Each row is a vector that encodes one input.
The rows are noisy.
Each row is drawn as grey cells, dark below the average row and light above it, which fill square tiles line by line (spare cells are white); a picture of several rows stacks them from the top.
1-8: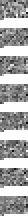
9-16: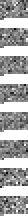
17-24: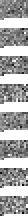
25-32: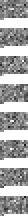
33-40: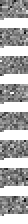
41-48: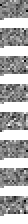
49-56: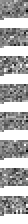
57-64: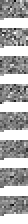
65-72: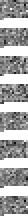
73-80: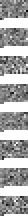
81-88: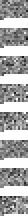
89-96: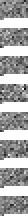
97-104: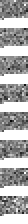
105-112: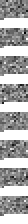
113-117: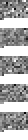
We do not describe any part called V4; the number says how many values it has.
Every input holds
a point on each of two 6-point circles, a point on each of two 5-point lines, a true/false value and a value of V4.
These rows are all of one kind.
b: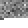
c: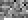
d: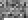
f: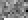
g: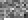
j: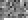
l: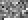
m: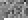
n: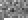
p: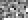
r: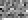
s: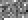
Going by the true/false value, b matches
d and n.
